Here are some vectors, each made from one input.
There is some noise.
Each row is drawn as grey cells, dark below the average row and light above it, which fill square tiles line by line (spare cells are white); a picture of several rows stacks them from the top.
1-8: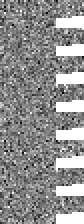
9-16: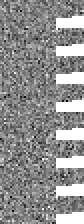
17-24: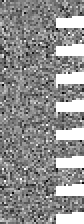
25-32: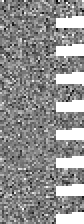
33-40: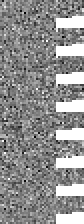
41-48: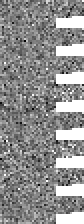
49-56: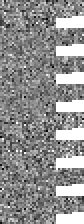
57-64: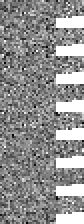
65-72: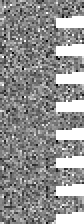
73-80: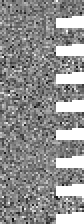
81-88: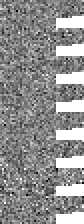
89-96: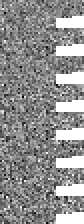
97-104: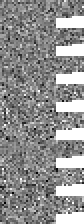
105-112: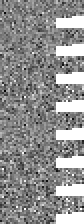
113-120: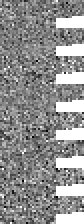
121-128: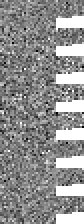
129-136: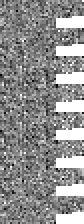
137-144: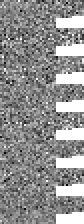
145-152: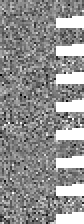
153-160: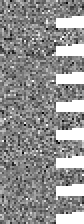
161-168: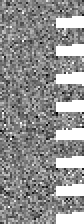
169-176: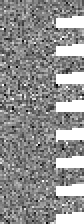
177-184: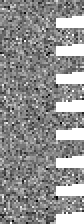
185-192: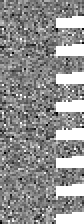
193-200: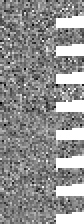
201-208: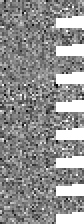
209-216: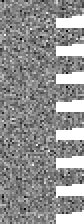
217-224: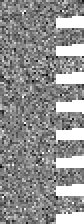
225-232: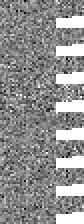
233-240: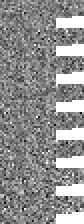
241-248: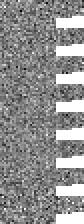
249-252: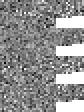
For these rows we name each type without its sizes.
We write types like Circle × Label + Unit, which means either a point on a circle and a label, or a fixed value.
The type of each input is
(Bool × Tree × Tree + Unit) × Tree × Tree.
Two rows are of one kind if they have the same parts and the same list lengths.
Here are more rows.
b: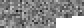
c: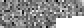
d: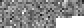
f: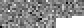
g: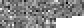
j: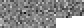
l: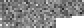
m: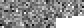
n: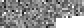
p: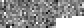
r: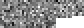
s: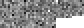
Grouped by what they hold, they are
b, d, f, g, j, l, s
c, m, n, p, r

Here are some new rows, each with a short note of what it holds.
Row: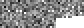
a node of each of two trees
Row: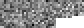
a node of each of two trees
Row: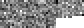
a node of each of two trees
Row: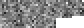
a node of each of four trees and a true/false value
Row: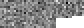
a node of each of four trees and a true/false value
